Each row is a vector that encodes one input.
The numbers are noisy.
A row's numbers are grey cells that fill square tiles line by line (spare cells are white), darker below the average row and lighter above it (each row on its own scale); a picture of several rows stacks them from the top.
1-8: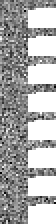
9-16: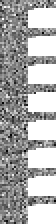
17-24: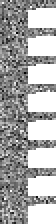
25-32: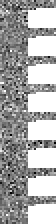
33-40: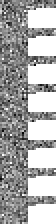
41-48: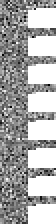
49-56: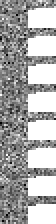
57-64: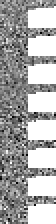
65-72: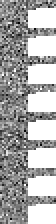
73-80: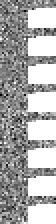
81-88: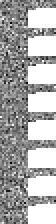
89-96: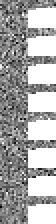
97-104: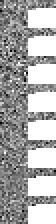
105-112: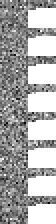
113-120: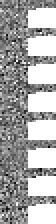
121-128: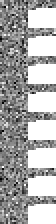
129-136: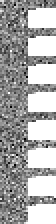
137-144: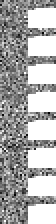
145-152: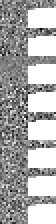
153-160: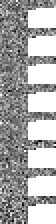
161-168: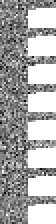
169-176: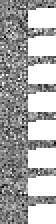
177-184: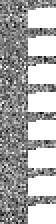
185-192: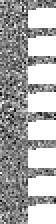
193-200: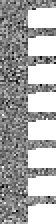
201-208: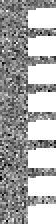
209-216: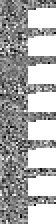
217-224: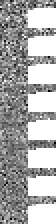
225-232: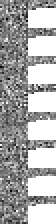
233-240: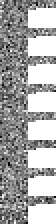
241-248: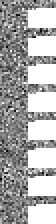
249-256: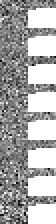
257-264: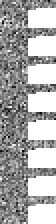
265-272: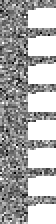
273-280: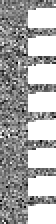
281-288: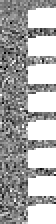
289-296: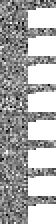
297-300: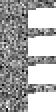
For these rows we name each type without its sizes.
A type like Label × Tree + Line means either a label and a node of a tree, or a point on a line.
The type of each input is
Bool × Circle × (Circle + Unit).
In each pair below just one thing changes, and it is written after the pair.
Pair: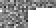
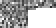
the true/false value
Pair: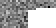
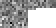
the true/false value
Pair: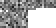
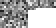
the true/false value
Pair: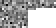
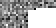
the true/false value
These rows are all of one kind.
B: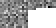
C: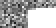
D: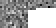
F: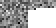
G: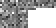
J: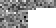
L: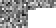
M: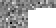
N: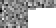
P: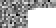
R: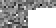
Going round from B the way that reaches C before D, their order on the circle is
B, M, G, P, L, C, F, R, D, J, N.
